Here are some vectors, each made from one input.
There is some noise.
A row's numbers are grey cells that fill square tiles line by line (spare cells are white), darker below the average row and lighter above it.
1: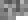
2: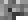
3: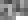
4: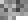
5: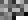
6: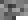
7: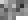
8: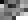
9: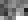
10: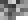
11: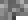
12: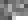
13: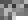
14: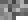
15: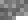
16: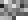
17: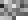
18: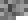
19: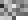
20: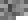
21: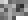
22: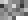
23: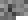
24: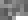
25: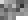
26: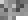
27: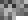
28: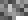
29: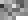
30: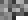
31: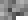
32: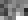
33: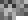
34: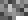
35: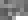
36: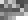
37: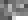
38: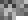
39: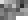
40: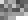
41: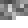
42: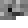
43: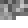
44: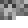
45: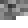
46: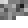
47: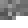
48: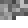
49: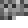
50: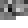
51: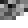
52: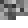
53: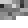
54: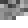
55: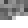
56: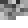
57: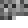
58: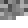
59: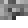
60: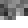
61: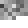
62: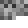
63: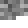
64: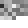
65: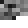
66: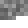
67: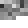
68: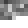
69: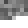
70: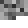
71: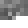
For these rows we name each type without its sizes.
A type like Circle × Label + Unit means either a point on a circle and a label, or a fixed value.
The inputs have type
Tree.
